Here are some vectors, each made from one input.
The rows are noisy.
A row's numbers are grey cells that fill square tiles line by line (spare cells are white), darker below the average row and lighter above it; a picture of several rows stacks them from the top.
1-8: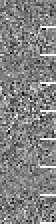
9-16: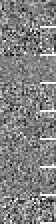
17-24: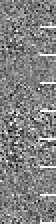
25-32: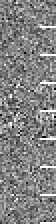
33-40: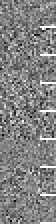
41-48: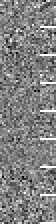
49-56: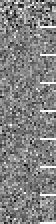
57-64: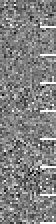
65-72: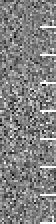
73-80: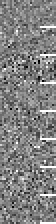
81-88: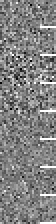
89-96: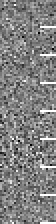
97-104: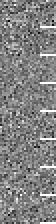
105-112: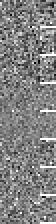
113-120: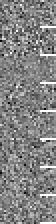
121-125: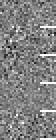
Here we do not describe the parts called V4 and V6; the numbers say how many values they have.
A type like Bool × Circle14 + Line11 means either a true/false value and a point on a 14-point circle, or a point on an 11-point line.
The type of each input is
Line5 × (Line5 × V4 + V6).
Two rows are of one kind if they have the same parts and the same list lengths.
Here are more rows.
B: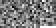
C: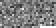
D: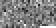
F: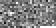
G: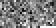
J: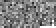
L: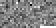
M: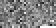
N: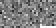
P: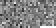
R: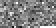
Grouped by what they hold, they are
B, C, D, F, G, L, N, R
J, M, P

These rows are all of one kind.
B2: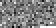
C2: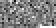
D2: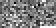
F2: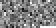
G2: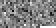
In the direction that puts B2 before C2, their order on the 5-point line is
G2, F2, B2, D2, C2.
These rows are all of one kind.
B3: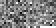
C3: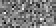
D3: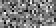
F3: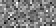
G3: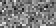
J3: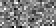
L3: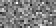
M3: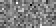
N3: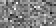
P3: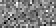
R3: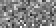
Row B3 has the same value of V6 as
L3, M3 and N3.
